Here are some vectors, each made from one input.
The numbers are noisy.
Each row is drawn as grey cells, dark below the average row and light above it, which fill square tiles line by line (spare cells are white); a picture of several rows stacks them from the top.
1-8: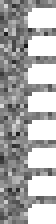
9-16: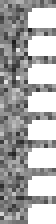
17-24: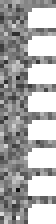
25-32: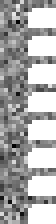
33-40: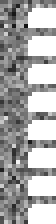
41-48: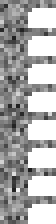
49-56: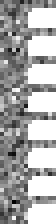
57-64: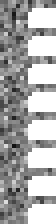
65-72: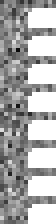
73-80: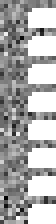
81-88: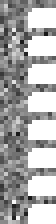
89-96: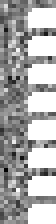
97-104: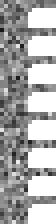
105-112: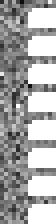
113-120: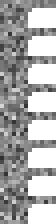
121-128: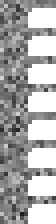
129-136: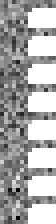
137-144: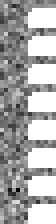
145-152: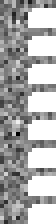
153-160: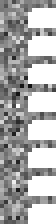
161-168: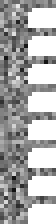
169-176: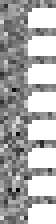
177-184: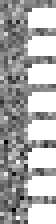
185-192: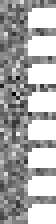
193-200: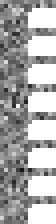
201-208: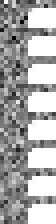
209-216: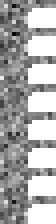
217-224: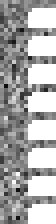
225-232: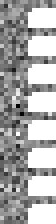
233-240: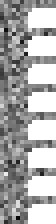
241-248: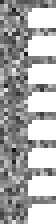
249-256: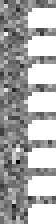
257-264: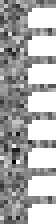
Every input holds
either a point on a 9-point line, or a list of up to two points on a 10-point line.
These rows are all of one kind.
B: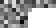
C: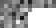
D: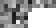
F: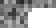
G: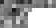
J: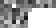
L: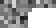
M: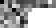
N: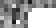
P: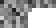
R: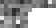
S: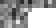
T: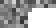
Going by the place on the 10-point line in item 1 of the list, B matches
D, L and T.
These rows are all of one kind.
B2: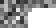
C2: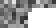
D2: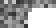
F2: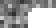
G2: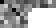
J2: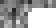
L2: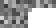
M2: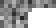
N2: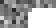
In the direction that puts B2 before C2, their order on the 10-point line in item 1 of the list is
G2, B2, F2, J2, D2, M2, N2, L2, C2.
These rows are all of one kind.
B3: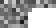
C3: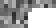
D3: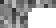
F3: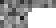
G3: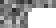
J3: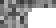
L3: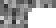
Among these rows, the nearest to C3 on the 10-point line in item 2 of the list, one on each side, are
G3 and L3.
